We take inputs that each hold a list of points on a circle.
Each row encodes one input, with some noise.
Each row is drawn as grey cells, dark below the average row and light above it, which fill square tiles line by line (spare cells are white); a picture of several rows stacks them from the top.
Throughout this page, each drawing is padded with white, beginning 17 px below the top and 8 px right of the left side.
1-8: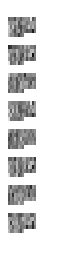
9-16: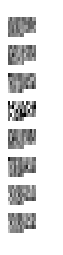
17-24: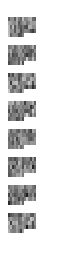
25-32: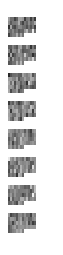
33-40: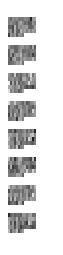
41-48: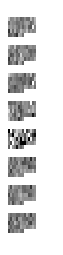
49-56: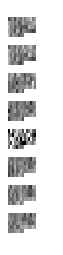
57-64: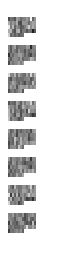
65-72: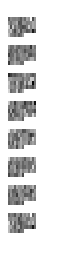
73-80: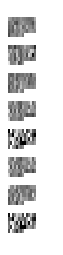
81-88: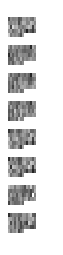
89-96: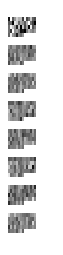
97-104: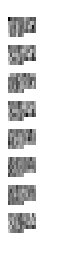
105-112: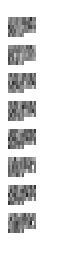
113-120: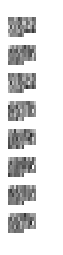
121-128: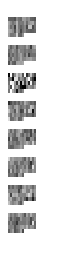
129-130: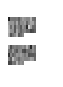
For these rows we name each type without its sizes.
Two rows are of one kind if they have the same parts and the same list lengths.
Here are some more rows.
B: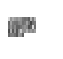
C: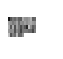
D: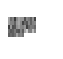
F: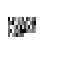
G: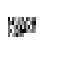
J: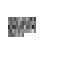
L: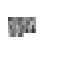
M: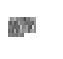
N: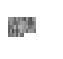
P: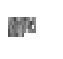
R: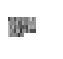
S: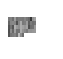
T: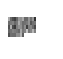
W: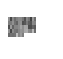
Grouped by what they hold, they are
B, D, J, M, N, P, S, T, W
C, L, R
F, G

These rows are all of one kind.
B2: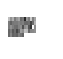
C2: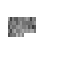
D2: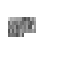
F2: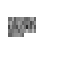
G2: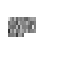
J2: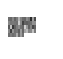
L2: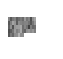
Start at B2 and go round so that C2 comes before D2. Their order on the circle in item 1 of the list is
B2, F2, J2, C2, L2, G2, D2.
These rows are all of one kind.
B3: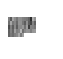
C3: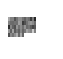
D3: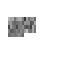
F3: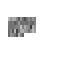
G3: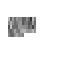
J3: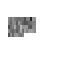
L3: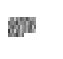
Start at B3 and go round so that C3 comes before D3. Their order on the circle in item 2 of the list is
B3, L3, C3, J3, F3, D3, G3.
